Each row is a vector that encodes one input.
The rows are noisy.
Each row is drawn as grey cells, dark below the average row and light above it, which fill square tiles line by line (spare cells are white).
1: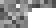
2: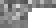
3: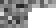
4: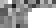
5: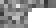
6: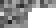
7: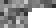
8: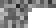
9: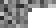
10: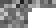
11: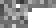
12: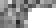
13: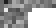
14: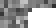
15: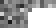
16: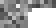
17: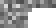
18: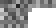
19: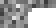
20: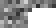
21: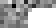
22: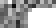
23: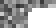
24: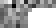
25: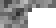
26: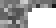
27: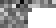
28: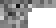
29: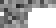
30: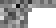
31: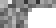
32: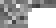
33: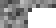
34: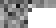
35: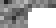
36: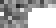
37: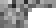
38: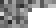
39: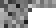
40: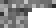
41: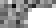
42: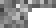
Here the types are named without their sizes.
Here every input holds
a label and a point on each of two lines.
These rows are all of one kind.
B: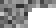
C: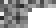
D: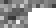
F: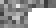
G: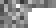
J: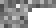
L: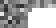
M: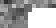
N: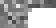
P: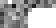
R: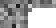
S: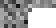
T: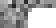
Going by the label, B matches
F, P and R.
